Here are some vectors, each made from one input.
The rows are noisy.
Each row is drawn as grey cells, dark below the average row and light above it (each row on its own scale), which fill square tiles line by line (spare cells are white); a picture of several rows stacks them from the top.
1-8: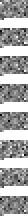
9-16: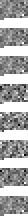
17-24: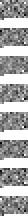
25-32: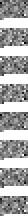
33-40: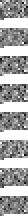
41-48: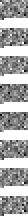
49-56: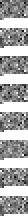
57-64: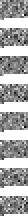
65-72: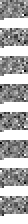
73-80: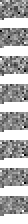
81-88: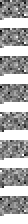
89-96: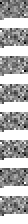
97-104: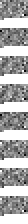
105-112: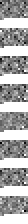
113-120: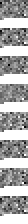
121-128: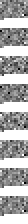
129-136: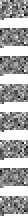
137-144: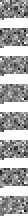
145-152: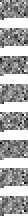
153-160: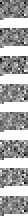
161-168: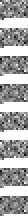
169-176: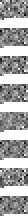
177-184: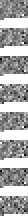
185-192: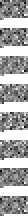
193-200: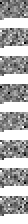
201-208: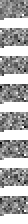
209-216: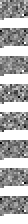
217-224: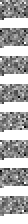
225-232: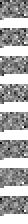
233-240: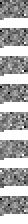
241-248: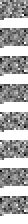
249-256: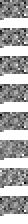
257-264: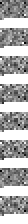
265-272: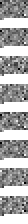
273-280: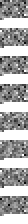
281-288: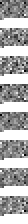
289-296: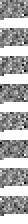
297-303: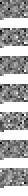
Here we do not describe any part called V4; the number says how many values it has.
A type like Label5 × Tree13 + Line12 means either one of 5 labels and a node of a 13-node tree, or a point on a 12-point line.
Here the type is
Bool × List2(V4) + Line10.
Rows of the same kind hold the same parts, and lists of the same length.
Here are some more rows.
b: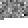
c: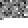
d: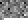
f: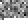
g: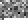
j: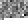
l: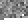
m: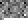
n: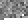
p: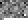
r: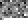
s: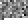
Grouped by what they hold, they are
b, f, j
c, d, m, p, r
g, s
l, n

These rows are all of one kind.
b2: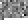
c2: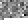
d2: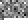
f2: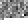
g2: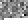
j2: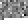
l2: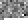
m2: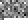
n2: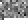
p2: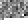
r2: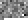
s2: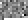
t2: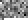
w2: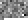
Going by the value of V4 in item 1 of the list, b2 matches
j2, n2 and s2.
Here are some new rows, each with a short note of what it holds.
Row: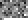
a point on a 10-point line
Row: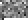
a true/false value, together with a list of two items
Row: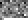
a point on a 10-point line
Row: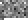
a true/false value, together with a list of two items
